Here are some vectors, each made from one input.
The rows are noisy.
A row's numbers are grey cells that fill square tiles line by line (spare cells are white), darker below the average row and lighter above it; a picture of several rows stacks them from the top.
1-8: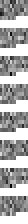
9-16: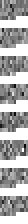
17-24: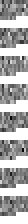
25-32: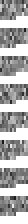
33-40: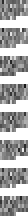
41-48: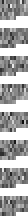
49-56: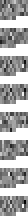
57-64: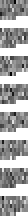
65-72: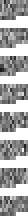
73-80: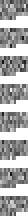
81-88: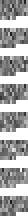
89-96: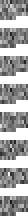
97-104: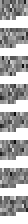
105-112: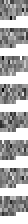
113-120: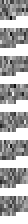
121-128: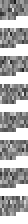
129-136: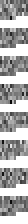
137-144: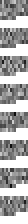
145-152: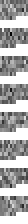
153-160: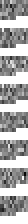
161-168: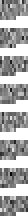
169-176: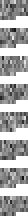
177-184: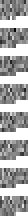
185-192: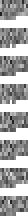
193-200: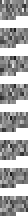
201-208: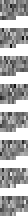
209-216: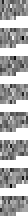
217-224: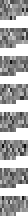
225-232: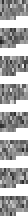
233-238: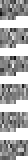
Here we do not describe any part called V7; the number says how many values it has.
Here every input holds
either a point on a 20-point circle, or a true/false value and a value of V7.
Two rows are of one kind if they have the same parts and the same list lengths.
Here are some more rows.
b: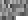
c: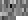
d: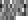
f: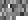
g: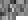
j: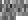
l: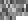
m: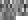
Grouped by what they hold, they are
b, c, d, f, j, m
g, l

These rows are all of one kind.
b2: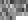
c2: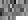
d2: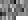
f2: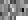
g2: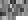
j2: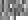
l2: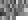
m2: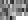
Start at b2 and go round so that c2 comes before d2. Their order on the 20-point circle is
b2, j2, l2, c2, g2, d2, f2, m2.
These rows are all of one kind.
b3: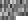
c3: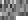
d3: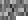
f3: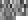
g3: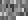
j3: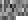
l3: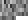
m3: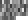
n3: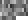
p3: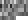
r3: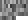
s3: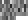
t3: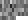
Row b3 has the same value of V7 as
c3, f3 and p3.
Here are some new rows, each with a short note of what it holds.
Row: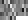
a point on a 20-point circle
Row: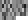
a true/false value and a value of V7
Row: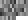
a point on a 20-point circle
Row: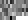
a point on a 20-point circle
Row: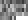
a point on a 20-point circle
